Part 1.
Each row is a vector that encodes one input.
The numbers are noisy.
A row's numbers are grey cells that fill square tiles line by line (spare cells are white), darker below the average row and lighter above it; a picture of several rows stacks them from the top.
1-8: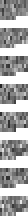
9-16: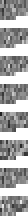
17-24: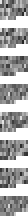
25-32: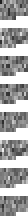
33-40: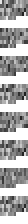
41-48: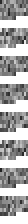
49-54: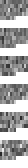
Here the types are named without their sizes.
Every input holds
a point on a line.
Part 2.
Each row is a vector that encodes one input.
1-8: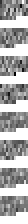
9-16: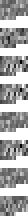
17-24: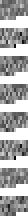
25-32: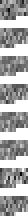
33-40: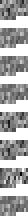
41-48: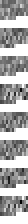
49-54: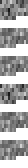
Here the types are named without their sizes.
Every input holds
a point on a circle.
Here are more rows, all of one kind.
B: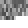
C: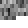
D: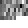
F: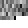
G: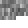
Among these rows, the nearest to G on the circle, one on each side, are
B and F.
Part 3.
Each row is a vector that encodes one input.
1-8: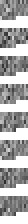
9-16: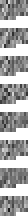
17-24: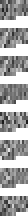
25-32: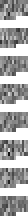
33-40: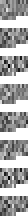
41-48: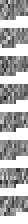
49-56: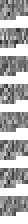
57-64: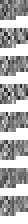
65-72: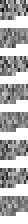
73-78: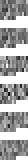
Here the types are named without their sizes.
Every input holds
a point on a line.
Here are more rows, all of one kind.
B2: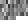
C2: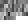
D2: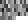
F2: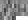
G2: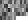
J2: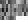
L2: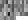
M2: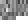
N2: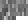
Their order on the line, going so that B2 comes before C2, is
D2, G2, J2, N2, F2, M2, B2, L2, C2.
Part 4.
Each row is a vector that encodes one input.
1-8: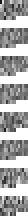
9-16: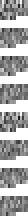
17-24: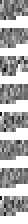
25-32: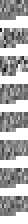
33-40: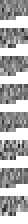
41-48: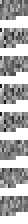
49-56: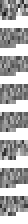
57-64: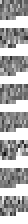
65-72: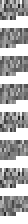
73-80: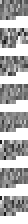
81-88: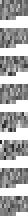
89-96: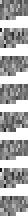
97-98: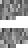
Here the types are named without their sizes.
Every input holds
a point on a line.
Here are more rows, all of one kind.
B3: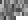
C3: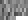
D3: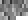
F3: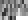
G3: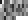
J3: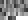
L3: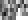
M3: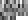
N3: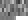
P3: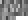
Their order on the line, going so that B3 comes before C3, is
M3, G3, B3, N3, C3, P3, D3, J3, F3, L3.
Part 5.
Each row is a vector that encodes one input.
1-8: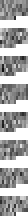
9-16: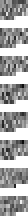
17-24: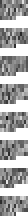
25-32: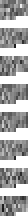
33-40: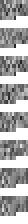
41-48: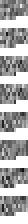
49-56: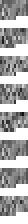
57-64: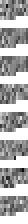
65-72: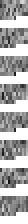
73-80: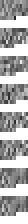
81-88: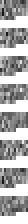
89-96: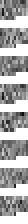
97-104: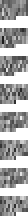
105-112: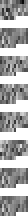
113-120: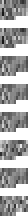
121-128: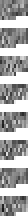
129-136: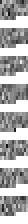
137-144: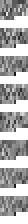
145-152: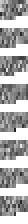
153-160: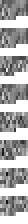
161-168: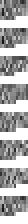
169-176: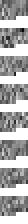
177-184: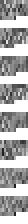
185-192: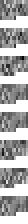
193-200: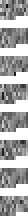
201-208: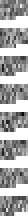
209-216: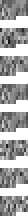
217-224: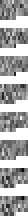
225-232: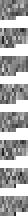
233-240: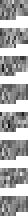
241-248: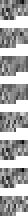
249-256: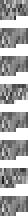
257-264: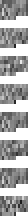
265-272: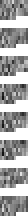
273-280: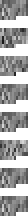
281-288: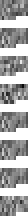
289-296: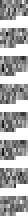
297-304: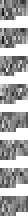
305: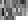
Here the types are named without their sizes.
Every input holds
a point on a circle.
